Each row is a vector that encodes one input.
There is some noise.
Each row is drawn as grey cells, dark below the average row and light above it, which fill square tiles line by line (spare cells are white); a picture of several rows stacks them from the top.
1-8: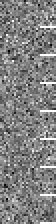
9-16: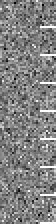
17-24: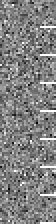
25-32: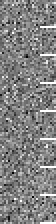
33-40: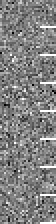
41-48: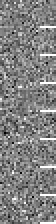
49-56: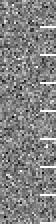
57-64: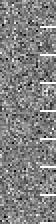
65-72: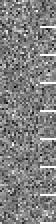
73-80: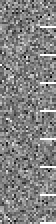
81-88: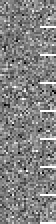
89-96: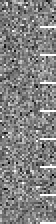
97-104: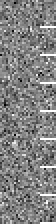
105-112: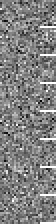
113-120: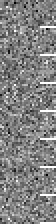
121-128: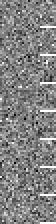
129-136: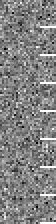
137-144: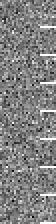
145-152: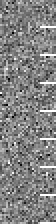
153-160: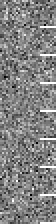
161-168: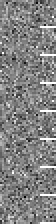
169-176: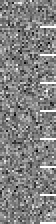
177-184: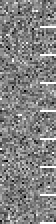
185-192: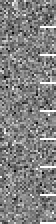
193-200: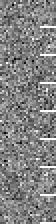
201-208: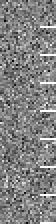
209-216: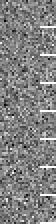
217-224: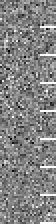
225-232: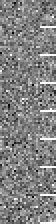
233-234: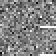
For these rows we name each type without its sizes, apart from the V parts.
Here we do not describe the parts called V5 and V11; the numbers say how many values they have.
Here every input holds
a value of V5 and a value of V11, together with a list of points on a circle.
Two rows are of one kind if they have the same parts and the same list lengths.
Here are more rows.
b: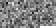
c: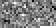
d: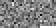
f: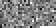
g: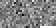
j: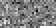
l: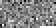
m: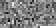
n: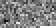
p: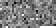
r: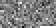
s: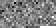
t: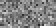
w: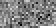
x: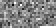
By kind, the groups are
b, d, g, j, l, r, t
c, f, x
m, p, w
n, s

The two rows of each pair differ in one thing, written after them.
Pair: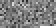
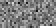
the value of V5
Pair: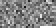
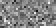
the value of V11
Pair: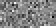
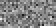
the value of V5
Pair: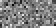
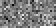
the value of V5
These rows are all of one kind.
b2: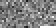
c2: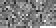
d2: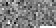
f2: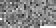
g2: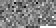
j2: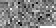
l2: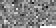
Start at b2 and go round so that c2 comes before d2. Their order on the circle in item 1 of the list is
b2, c2, f2, l2, j2, d2, g2.
